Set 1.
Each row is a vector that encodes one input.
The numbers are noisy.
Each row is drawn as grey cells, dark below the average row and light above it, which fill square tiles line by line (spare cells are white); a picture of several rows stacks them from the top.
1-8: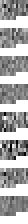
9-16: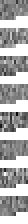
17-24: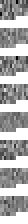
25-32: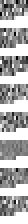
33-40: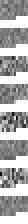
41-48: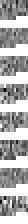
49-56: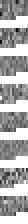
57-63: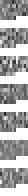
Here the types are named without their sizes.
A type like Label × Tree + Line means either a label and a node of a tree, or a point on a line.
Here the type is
Circle.
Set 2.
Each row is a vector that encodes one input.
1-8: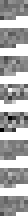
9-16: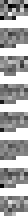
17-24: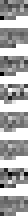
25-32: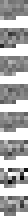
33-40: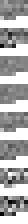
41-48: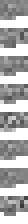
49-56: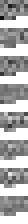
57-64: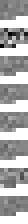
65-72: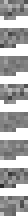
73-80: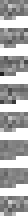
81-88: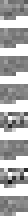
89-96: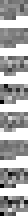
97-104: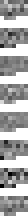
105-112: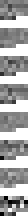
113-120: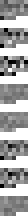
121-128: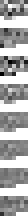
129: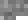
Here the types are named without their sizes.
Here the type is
Line.
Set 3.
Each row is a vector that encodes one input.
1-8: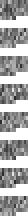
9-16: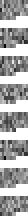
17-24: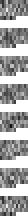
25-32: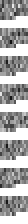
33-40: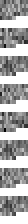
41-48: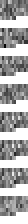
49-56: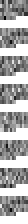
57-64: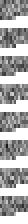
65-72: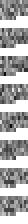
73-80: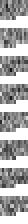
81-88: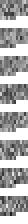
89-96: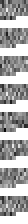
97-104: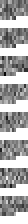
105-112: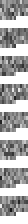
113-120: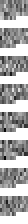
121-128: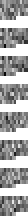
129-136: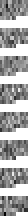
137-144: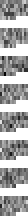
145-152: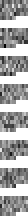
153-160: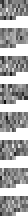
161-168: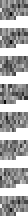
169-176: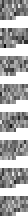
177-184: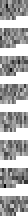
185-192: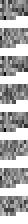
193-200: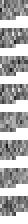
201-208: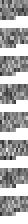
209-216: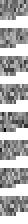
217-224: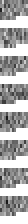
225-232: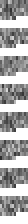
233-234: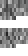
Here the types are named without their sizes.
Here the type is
Circle.
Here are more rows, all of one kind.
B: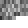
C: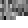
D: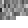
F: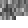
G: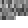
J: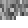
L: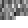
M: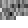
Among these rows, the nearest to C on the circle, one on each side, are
G and J.
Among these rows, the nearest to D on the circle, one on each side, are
B and F.
